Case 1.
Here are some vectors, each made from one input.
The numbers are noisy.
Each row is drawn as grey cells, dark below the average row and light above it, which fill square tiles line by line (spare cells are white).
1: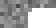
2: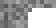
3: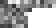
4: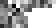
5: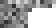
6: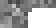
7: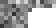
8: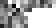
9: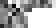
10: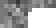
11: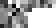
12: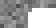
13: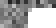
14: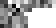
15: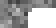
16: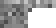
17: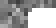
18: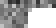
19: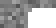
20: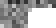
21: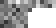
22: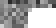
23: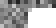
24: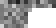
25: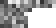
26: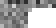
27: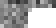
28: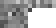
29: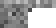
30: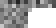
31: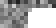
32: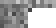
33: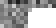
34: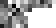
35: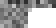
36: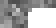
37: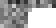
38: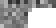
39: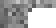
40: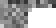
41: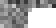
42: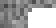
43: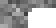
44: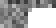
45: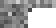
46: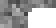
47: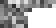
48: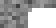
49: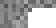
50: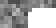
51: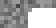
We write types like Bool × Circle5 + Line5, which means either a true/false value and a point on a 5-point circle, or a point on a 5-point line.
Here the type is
Line8.
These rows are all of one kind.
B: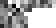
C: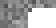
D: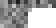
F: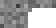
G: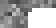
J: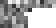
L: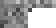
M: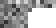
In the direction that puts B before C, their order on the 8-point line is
B, J, M, L, C, F, G, D.
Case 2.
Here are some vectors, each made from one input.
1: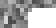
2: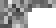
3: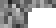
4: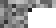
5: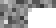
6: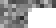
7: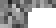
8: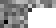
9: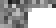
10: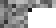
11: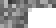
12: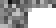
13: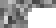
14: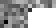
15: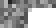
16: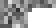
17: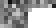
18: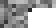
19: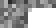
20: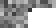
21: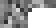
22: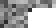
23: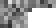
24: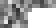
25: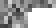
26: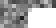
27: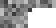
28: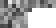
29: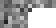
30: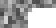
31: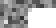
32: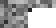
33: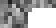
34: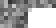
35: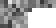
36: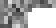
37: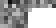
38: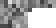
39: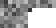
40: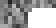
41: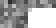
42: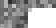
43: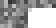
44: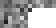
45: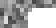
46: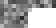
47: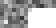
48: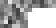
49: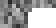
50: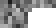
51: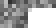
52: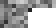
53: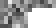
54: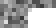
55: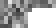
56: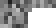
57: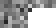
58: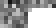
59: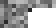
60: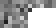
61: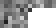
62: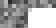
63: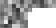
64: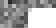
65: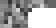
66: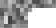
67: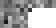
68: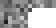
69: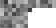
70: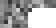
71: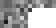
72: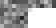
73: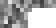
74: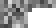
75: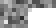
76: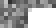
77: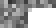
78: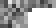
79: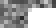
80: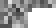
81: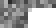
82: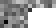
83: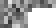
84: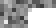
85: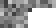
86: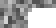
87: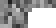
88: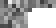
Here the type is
Circle14.
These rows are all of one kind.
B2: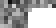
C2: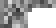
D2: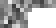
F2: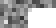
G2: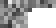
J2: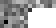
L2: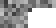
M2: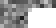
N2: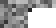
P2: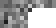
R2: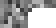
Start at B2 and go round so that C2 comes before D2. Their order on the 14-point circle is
B2, R2, P2, J2, N2, L2, G2, C2, D2, F2, M2.
